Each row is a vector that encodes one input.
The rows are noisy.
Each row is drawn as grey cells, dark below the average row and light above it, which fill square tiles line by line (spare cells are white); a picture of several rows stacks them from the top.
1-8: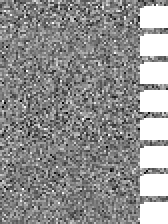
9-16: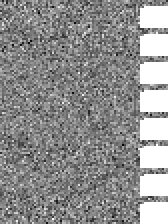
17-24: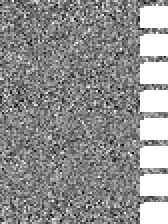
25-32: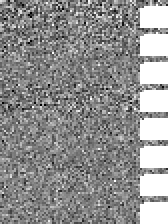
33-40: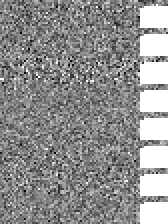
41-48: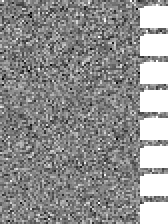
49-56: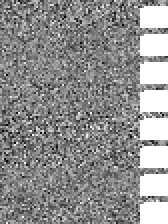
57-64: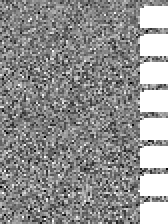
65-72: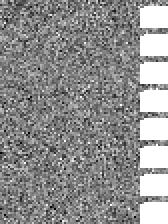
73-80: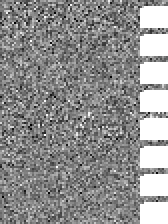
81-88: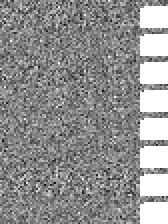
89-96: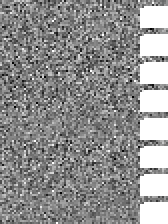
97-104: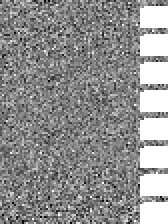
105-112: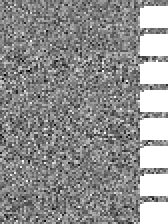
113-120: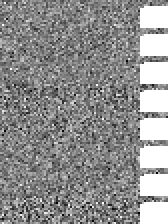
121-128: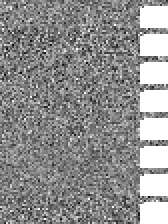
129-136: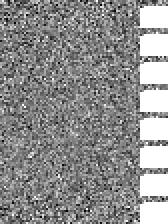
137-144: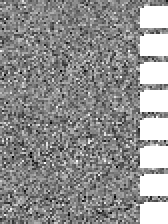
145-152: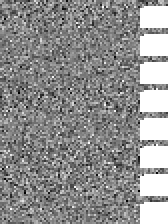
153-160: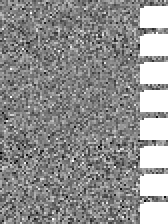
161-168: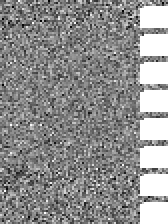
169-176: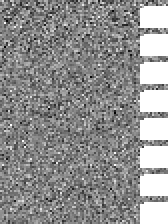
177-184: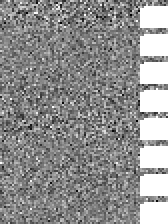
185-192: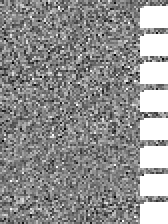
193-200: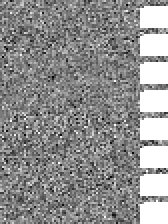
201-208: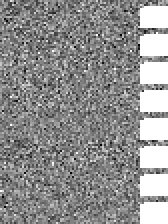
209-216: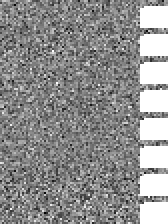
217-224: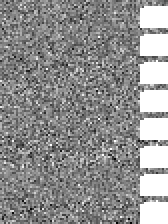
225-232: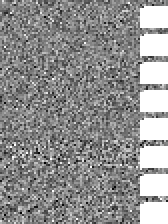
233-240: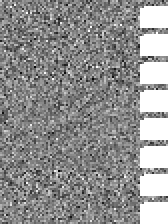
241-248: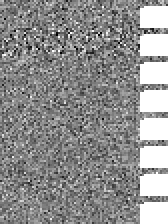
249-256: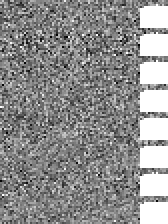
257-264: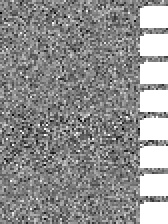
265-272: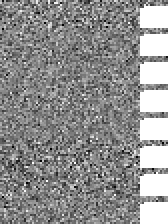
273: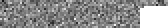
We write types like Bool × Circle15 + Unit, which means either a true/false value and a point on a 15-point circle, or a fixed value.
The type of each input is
Bool × Tree9 + Tree17 + Unit.
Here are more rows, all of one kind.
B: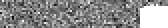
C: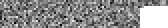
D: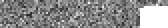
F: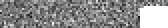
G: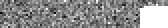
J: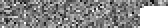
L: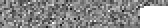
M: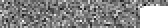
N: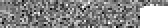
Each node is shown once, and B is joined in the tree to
D, G, L and M.
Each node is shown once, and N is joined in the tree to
D.
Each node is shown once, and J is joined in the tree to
M.
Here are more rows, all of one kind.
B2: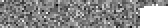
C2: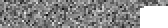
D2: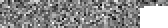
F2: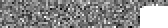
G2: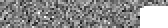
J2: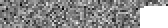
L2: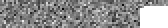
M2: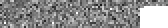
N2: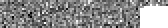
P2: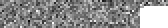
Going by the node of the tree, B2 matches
C2, F2, G2 and J2.
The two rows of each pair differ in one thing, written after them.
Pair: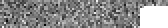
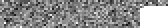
the true/false value
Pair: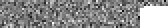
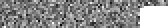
the true/false value
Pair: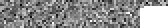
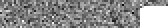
the node of the tree
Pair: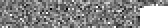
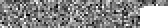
the node of the tree
